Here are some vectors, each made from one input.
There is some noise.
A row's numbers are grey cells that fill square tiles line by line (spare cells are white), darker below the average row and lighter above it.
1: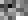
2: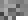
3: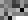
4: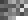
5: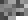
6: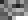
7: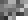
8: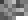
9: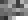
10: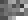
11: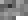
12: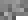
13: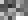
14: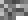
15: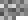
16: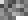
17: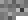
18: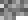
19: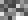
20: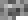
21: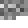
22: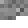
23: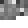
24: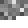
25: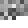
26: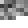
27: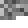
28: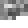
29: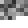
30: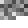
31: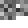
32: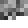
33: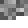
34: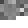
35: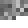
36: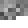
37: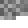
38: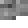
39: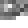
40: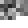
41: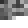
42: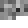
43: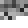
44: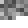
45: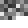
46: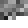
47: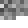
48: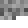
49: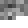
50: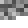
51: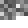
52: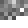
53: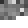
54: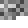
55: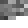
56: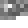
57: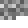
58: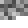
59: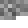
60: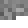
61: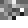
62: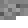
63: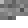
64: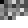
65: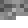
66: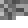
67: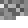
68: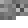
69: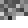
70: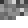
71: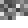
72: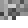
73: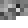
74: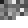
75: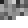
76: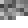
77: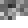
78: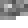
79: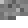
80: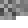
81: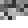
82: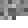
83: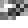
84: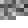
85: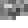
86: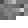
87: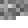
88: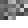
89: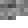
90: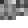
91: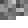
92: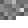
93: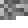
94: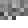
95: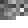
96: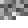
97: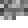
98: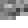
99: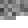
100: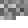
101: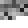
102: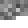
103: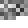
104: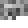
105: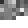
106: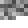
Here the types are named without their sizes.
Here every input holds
a node of a tree.
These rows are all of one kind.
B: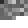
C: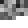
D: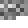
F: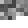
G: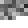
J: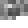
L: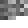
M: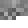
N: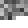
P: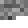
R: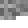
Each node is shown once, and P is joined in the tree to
F and M.
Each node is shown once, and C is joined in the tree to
B.
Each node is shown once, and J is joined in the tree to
R.
